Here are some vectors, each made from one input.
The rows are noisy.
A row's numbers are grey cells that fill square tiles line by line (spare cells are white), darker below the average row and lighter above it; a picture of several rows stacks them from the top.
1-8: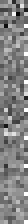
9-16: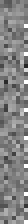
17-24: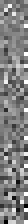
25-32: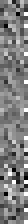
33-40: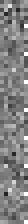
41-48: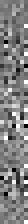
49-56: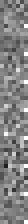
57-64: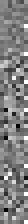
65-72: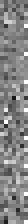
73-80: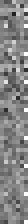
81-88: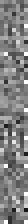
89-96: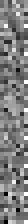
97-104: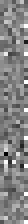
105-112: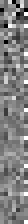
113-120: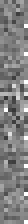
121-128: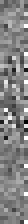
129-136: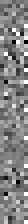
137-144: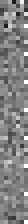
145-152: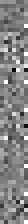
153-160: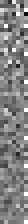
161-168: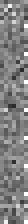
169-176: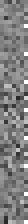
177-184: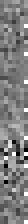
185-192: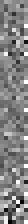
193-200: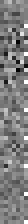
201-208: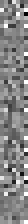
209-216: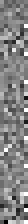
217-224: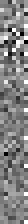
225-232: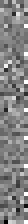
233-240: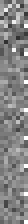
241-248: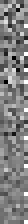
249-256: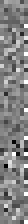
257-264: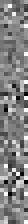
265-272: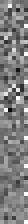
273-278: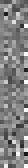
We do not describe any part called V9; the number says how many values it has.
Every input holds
three labels (each one of 6) and a point on a 5-point line, together with either five true/false values, or a value of V9.
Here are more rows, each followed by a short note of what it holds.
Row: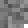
three labels (each one of 6), a point on a 5-point line and five true/false values
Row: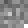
three labels (each one of 6), a point on a 5-point line and five true/false values
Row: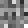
three labels (each one of 6), a point on a 5-point line and five true/false values
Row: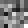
three labels (each one of 6), a point on a 5-point line and a value of V9
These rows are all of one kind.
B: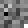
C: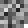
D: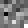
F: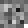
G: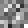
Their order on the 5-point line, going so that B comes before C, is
F, B, D, G, C.
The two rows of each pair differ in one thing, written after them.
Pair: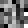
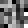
the place on the 5-point line
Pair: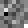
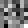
one of the three labels
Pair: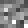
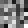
one of the three labels
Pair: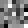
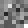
the value of V9
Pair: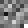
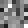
the value of V9
